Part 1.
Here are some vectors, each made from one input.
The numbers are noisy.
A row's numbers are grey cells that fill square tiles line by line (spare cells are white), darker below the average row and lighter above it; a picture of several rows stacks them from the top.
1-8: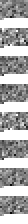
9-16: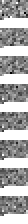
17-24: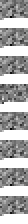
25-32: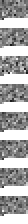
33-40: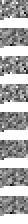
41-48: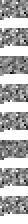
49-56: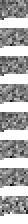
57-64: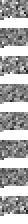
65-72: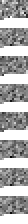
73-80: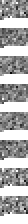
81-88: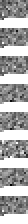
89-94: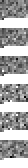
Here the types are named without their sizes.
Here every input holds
either a label and a true/false value, or a point on a line.
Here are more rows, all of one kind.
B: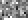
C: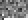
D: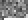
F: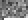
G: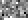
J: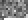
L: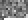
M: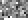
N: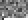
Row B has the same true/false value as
G and M.
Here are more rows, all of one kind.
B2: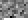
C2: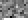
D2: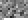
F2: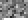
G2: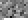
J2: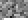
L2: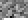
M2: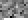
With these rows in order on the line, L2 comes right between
F2 and J2.
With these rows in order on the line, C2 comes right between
F2 and M2.
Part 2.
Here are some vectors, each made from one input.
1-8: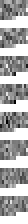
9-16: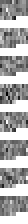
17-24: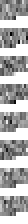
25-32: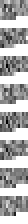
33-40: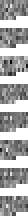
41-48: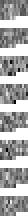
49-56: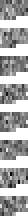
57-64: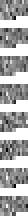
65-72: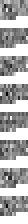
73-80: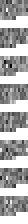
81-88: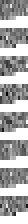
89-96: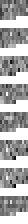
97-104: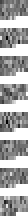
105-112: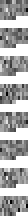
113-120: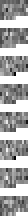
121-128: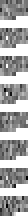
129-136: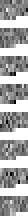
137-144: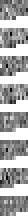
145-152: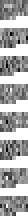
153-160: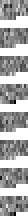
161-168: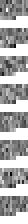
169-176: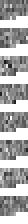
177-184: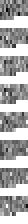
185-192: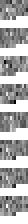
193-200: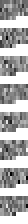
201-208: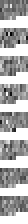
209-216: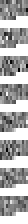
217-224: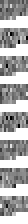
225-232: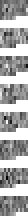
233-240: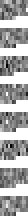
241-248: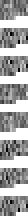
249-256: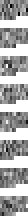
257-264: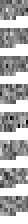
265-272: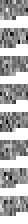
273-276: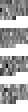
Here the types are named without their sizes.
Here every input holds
a true/false value, together with either a label, or a point on a line.
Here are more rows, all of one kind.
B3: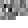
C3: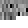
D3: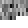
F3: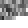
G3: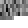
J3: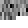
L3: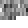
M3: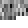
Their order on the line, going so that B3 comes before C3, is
F3, B3, L3, M3, D3, C3, J3, G3.
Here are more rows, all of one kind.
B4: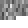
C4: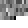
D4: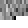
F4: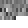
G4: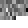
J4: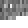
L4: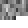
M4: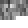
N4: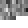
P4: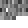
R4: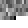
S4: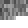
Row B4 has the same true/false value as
J4, M4 and S4.
